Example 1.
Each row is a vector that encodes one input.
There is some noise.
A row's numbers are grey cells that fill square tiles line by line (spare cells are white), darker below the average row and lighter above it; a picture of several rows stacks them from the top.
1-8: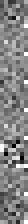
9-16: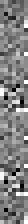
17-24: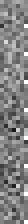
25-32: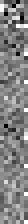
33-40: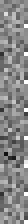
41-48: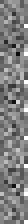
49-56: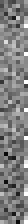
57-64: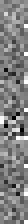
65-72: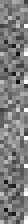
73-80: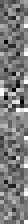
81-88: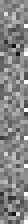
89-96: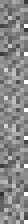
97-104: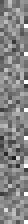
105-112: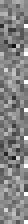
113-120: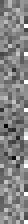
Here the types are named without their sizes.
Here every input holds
either a point on a circle, or a fixed value, or a point on each of two lines.
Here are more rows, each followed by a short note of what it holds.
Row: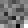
a point on each of two lines
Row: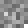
a point on a circle
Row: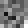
a point on each of two lines
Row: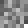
a point on a circle
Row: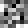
a fixed value
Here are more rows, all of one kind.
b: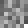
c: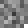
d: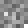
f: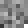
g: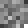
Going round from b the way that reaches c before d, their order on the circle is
b, c, g, f, d.
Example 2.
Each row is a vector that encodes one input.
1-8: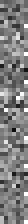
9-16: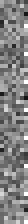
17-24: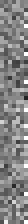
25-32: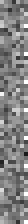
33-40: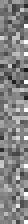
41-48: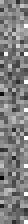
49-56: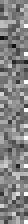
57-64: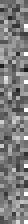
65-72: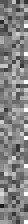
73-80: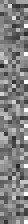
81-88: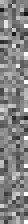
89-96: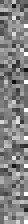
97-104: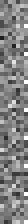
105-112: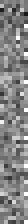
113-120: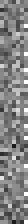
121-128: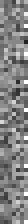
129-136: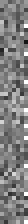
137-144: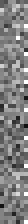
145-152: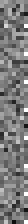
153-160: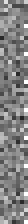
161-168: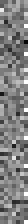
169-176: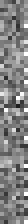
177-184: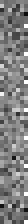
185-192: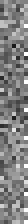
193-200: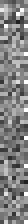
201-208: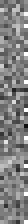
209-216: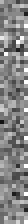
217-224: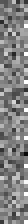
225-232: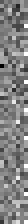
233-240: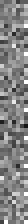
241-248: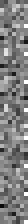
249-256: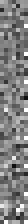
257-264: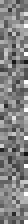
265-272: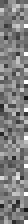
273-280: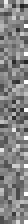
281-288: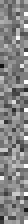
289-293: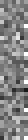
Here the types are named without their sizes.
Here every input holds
a list of items, each a point on each of two lines.
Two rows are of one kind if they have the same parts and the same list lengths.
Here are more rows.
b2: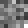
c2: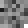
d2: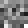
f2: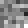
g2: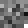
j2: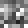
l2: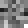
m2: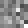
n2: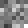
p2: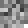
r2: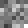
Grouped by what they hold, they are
b2, f2, n2, p2, r2
c2, d2, g2, l2, m2
j2

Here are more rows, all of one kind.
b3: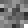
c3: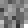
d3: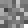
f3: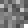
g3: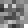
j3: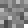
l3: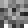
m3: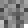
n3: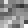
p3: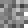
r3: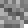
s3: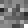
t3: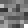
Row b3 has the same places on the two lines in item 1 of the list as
s3 and t3.
